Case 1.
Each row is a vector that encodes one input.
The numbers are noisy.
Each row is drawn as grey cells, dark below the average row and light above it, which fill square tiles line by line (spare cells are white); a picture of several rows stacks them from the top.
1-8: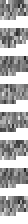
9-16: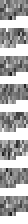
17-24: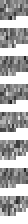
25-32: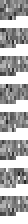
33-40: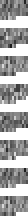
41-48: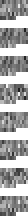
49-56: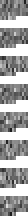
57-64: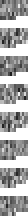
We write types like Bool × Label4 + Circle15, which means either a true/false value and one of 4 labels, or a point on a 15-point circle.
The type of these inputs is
Bool × Bool × Bool + Line6.
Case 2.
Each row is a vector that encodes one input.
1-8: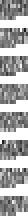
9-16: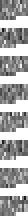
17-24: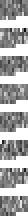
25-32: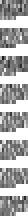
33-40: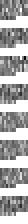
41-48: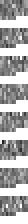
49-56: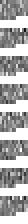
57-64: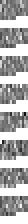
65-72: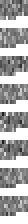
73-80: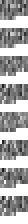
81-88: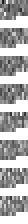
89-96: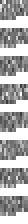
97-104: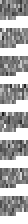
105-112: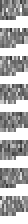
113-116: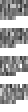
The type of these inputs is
Line10 + Line11.
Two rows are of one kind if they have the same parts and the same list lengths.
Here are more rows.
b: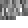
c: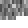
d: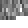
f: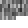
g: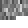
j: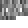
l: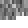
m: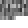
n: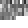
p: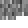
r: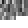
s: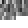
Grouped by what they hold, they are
b, d, g, j, n
c, f, l, m, p, r, s

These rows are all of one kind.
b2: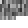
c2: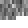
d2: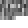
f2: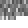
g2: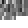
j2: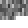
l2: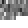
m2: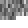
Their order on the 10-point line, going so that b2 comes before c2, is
l2, g2, b2, d2, j2, m2, c2, f2.
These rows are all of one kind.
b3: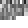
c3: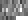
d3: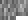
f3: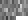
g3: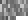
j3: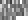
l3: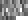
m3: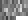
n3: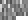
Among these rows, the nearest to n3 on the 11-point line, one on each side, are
g3 and j3.
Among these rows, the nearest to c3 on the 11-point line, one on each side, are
l3 and m3.
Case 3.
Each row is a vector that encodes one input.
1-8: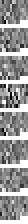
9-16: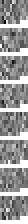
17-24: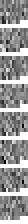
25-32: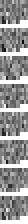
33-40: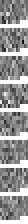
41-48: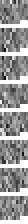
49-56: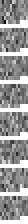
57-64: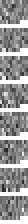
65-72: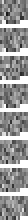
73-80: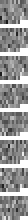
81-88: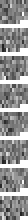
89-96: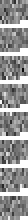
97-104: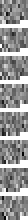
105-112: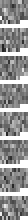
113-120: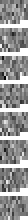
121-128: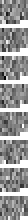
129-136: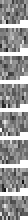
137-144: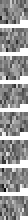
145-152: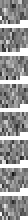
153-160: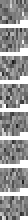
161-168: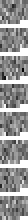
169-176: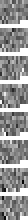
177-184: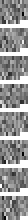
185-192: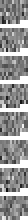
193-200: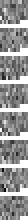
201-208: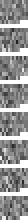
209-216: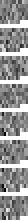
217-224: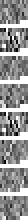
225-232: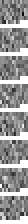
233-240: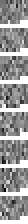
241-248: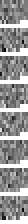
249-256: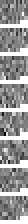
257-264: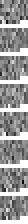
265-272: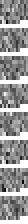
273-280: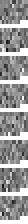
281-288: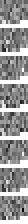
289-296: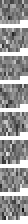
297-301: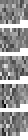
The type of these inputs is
List2(Line11).
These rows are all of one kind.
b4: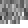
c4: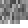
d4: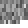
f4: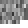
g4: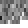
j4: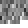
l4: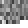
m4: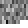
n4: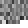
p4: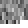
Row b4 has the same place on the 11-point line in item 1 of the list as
d4, f4 and p4.
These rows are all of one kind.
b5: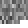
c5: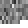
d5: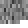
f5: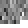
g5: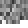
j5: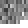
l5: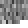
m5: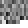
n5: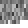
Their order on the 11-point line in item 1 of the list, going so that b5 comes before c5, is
n5, f5, j5, b5, c5, d5, l5, m5, g5.
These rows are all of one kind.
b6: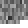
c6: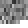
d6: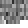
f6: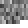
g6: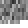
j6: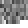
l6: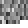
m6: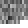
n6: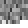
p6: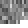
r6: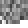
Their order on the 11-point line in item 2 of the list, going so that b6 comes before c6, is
g6, n6, r6, b6, m6, d6, c6, j6, f6, p6, l6.
